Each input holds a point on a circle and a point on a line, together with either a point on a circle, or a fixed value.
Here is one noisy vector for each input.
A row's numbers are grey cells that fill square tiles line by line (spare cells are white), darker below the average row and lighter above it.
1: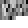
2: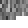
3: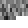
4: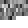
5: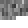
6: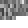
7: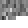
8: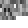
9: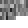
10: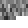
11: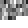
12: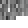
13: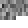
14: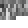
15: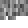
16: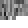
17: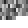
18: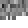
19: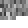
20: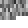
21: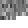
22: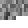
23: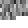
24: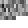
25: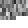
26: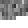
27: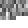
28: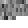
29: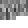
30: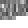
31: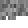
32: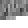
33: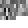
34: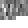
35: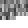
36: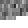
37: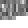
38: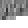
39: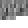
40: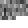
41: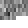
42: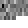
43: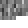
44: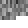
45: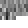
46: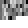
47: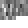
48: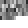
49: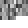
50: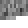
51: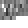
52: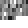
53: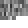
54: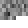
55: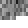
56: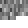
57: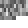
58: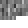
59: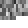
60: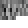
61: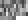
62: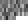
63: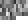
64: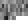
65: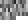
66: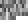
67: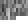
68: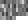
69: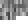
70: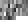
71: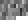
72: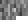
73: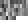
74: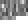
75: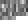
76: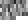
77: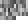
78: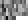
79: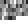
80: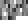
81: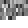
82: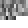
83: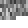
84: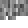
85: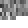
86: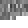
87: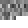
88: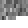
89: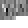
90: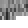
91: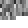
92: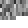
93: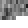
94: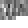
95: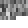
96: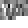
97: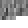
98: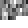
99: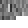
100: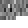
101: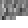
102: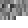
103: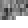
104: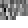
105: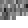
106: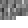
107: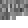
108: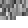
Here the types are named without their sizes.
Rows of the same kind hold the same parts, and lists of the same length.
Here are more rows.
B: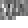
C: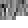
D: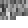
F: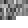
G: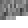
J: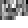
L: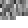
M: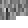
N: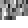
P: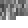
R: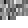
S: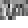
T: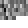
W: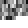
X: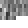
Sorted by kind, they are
B, D, G, L, P, S
C, F, J, M, N, R, T, W, X

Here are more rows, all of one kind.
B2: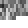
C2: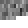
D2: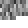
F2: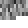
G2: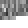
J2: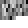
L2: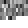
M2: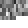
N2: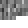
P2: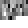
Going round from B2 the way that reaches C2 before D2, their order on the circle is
B2, L2, M2, N2, C2, G2, J2, D2, F2, P2.
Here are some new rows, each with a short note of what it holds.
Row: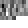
a point on each of two circles and a point on a line
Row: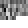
a point on each of two circles and a point on a line
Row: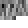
a point on each of two circles and a point on a line
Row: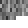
a point on each of two circles and a point on a line
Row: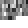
a point on each of two circles and a point on a line
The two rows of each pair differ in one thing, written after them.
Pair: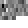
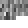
the place on the line
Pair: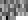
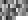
the place on the line
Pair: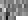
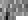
the place on one of the two circles
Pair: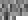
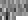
the place on the line
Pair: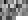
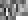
the place on the line
